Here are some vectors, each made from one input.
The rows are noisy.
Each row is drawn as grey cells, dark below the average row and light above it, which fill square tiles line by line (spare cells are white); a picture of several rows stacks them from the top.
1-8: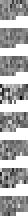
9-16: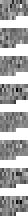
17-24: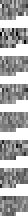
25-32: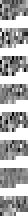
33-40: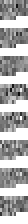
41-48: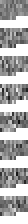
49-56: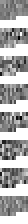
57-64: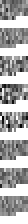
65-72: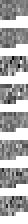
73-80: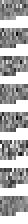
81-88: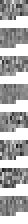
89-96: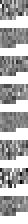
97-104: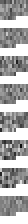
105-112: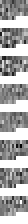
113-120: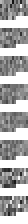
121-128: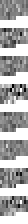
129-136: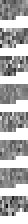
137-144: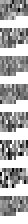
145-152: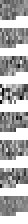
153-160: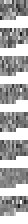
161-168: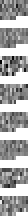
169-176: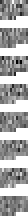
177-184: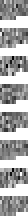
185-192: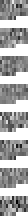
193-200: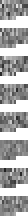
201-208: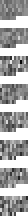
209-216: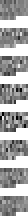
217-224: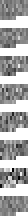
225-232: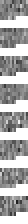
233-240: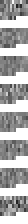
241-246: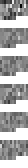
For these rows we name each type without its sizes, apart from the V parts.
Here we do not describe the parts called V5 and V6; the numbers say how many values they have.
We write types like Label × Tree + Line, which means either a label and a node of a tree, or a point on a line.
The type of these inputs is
Bool × V5 × V6 × V6 + Line × (Tree + Unit).
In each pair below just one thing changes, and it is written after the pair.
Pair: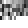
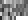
the value of V5
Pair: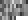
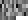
the true/false value
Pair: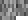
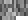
the true/false value
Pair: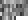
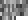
the true/false value
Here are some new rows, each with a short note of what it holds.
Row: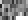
a point on a line
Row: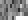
a point on a line and a node of a tree
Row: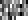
a true/false value, a value of V5 and two values of V6
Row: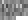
a point on a line
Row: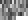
a point on a line and a node of a tree
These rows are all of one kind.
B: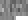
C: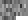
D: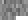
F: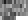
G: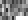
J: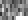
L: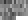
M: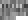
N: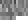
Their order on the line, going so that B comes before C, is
B, G, J, C, M, F, D, L, N.
